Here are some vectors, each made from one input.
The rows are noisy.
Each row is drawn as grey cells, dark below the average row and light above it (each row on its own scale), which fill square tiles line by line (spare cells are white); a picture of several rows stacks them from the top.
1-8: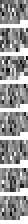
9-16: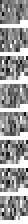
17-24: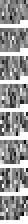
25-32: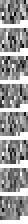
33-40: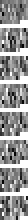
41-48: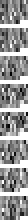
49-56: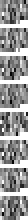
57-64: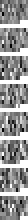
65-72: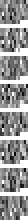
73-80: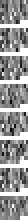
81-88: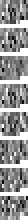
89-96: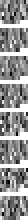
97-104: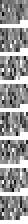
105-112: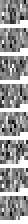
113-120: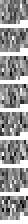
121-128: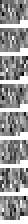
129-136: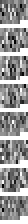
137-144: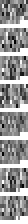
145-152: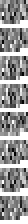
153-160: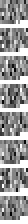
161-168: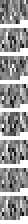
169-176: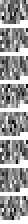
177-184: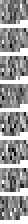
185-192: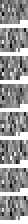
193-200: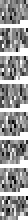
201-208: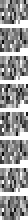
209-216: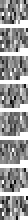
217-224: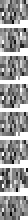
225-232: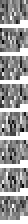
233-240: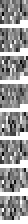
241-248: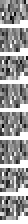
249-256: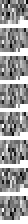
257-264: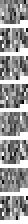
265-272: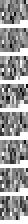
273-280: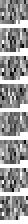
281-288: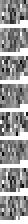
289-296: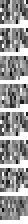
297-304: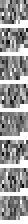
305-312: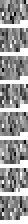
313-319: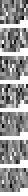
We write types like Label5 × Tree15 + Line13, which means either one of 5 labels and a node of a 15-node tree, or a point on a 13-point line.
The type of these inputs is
Line15 + List2(Line7).
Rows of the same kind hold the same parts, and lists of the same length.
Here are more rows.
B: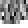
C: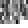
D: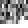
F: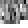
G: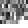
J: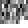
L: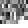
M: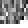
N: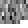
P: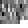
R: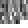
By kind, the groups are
B, F, N
C, R
D, G, J, L, P
M

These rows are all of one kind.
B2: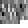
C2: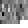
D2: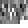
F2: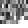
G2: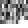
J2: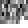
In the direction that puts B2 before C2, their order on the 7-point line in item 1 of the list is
F2, G2, J2, D2, B2, C2.
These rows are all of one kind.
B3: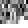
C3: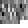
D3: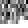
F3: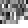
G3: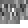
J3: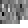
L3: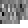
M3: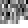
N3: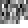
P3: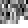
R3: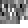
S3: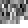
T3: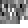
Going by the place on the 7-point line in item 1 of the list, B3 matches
D3, M3 and P3.
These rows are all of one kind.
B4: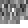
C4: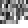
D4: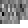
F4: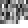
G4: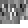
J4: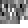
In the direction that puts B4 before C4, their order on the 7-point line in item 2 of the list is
B4, D4, G4, J4, C4, F4.
